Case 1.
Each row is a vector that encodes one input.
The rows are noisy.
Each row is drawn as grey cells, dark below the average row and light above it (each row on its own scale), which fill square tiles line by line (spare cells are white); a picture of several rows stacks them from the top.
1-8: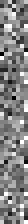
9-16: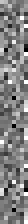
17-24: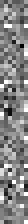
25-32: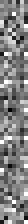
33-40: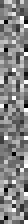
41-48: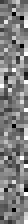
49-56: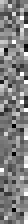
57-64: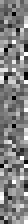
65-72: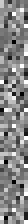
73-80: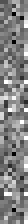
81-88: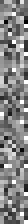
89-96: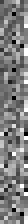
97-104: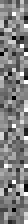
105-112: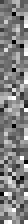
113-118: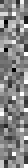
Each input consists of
a point on a 13-point line.
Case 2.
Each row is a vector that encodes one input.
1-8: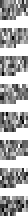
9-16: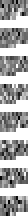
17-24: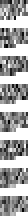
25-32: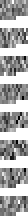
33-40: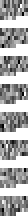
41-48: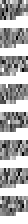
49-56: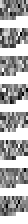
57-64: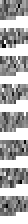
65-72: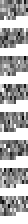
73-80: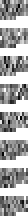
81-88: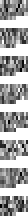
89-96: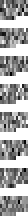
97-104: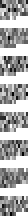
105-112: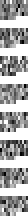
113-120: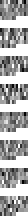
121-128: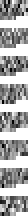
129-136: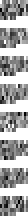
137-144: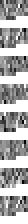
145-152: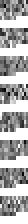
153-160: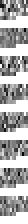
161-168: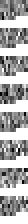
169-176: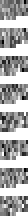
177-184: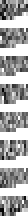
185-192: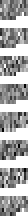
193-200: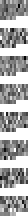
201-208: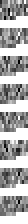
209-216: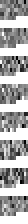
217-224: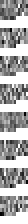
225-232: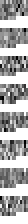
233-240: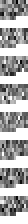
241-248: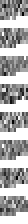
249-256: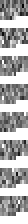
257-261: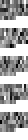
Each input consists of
a point on an 11-point line.
